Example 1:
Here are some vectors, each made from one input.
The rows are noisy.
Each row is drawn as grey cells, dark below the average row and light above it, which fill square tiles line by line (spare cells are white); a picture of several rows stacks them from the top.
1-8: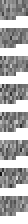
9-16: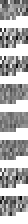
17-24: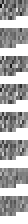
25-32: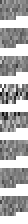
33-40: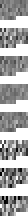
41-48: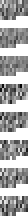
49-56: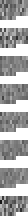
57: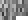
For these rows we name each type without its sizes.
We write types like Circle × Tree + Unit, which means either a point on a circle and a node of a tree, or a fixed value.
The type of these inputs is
List(Line).
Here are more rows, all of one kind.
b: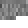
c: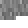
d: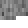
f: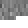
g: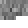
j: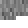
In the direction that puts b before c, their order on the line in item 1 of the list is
b, d, f, c, j, g.
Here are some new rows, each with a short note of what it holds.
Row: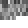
the empty list
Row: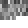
the empty list
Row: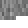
a list of two items
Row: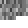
a list of two items
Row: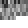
the empty list
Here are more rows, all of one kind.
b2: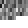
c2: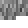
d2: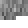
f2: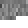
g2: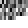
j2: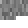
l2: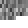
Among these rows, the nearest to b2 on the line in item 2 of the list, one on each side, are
j2 and l2.
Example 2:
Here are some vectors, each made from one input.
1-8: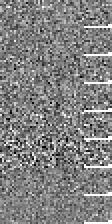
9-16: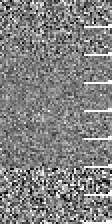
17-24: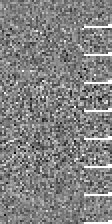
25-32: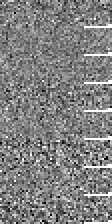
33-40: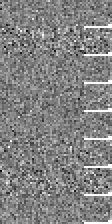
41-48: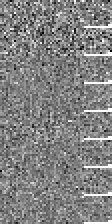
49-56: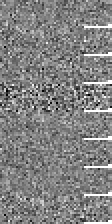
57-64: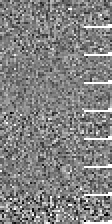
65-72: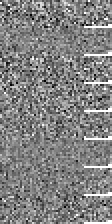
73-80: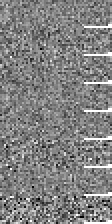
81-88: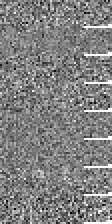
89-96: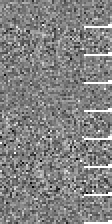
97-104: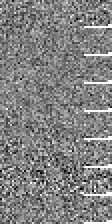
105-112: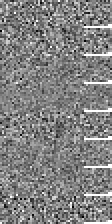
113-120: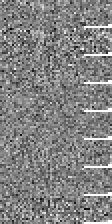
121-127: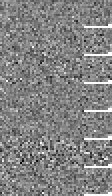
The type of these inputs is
Circle10 + Circle16 + Unit.
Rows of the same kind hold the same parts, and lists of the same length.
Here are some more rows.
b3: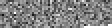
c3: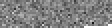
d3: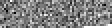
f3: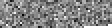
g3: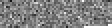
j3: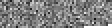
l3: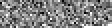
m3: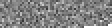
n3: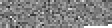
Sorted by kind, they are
b3, d3, g3, j3, n3
c3, l3, m3
f3

